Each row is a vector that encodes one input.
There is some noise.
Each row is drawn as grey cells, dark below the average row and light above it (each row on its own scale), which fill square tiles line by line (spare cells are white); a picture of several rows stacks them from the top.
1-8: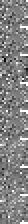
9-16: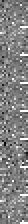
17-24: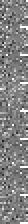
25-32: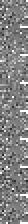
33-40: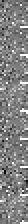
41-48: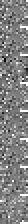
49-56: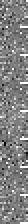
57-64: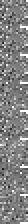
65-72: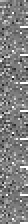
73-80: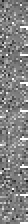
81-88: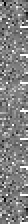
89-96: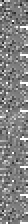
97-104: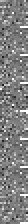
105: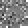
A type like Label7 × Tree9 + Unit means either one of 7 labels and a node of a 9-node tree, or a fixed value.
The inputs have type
Label6.
